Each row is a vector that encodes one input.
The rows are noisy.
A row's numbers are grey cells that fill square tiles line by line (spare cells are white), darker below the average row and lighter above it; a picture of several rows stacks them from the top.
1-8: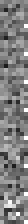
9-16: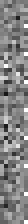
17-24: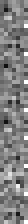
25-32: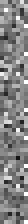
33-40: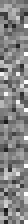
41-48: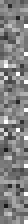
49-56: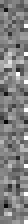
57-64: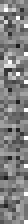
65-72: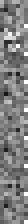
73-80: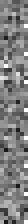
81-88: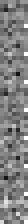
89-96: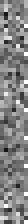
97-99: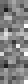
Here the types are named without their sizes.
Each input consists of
either a label, or four true/false values.
